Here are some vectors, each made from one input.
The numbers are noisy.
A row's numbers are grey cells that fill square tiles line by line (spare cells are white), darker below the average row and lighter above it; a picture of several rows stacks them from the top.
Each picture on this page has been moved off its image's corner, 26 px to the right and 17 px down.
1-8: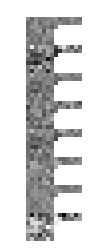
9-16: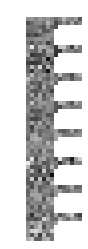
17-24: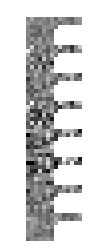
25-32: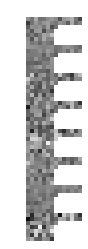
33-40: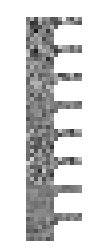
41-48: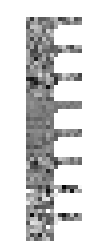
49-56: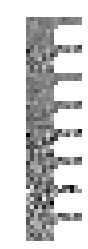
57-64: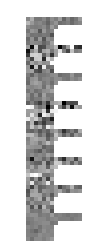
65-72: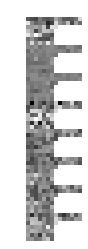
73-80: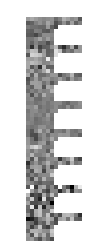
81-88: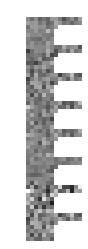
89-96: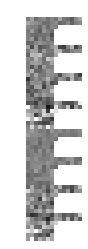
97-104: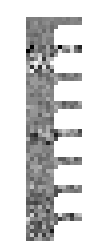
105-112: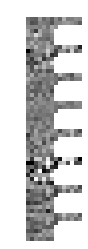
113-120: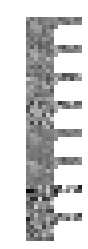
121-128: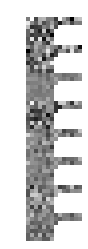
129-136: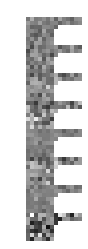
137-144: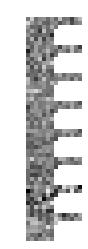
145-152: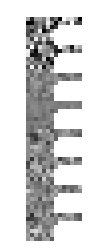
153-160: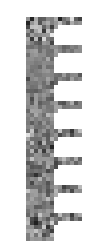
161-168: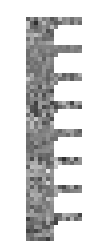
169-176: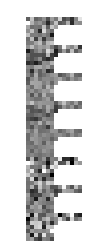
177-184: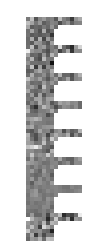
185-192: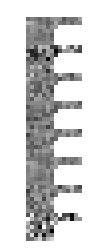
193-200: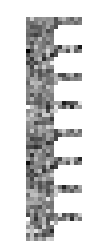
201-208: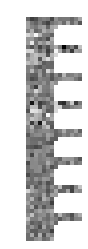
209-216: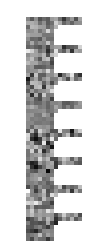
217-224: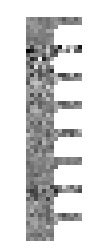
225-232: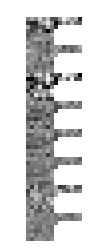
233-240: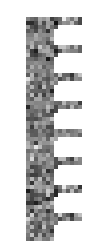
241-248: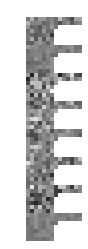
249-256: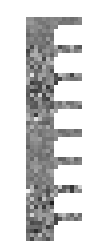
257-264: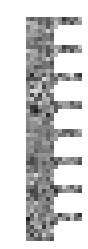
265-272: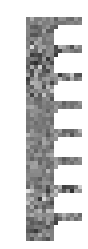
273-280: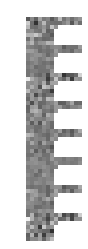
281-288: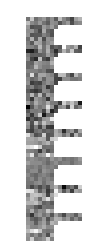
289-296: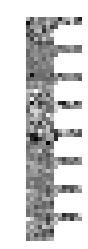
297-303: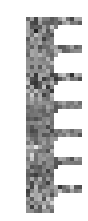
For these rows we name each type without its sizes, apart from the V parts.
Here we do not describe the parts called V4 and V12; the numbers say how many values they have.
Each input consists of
either a point on a line, a true/false value and a value of V12, or a value of V4.
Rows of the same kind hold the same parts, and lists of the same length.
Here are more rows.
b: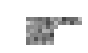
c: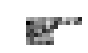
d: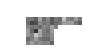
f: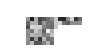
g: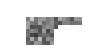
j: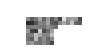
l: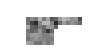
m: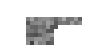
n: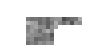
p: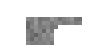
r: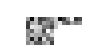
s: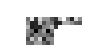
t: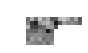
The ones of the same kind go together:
b, c, f, g, m, n, p, r
d, j, l, s, t

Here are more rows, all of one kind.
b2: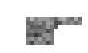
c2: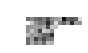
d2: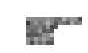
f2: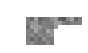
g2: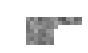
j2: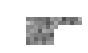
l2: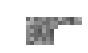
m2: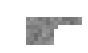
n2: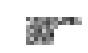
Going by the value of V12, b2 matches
c2 and f2.
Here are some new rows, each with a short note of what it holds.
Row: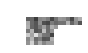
a value of V4
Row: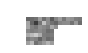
a value of V4
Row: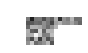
a value of V4
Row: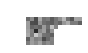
a value of V4
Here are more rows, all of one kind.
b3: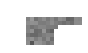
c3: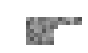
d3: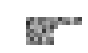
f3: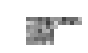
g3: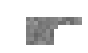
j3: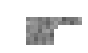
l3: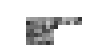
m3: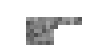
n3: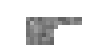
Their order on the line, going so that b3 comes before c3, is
b3, f3, d3, g3, j3, c3, m3, l3, n3.
